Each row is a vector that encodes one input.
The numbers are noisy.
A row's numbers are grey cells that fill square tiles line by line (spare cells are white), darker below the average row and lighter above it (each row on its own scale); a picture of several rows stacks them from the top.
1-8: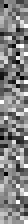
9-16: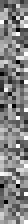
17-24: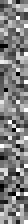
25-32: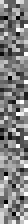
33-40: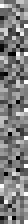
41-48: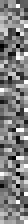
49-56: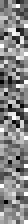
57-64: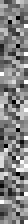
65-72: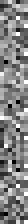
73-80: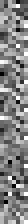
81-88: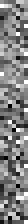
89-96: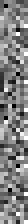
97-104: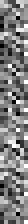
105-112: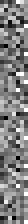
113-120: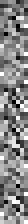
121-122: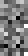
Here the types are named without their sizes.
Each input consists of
either a point on a circle, or a fixed value, or a node of a tree.
